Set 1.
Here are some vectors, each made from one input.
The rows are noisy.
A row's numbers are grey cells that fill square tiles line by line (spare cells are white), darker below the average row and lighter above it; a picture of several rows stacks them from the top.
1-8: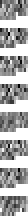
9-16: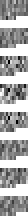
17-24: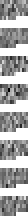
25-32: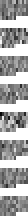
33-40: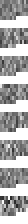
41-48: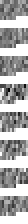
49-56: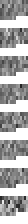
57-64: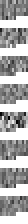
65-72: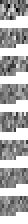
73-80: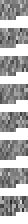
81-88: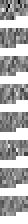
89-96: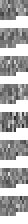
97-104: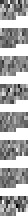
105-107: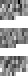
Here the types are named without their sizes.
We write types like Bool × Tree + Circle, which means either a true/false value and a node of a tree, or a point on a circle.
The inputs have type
(Bool × Bool × Bool × Bool + Unit) × Line + Tree.
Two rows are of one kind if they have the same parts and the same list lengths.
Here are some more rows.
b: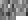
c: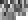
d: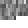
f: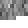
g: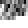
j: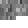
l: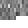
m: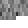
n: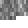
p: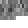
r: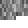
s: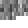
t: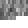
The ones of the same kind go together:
b, f, j, l, m, n, p, r, s, t
c, g
d

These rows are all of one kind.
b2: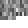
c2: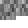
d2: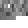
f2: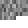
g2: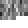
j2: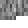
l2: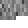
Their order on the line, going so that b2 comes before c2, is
g2, b2, l2, d2, j2, c2, f2.
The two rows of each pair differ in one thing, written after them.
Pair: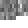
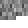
the place on the line
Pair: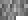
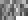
the place on the line
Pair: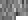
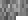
one of the four true/false values
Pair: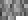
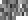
the place on the line
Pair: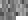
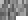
the place on the line
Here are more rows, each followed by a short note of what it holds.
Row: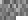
a point on a line and four true/false values
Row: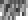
a node of a tree
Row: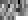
a node of a tree
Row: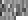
a point on a line and four true/false values
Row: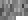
a point on a line and four true/false values
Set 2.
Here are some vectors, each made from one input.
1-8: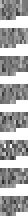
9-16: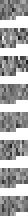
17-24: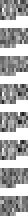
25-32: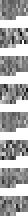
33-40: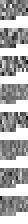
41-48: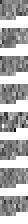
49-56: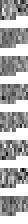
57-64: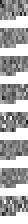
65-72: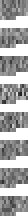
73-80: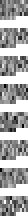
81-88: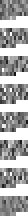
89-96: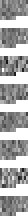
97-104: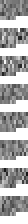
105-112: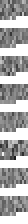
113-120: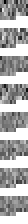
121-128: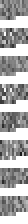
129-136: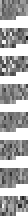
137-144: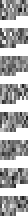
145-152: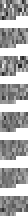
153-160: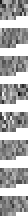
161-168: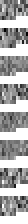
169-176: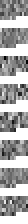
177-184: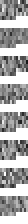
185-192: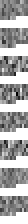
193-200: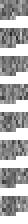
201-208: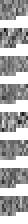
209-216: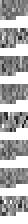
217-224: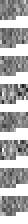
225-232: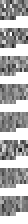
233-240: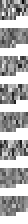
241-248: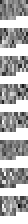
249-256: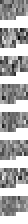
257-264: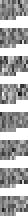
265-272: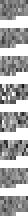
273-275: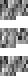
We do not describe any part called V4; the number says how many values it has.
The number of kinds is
2.
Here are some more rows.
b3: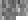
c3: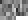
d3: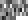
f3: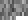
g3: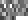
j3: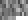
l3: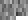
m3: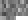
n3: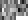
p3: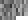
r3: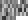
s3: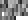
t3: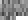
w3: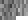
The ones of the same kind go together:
b3, c3, f3, j3, l3, m3, p3, t3, w3
d3, g3, n3, r3, s3

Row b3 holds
four true/false values and a value of V4.
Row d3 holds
a point on a 13-point line.
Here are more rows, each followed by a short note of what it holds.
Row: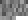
four true/false values and a value of V4
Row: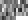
a point on a 13-point line
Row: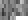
four true/false values and a value of V4
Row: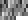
a point on a 13-point line
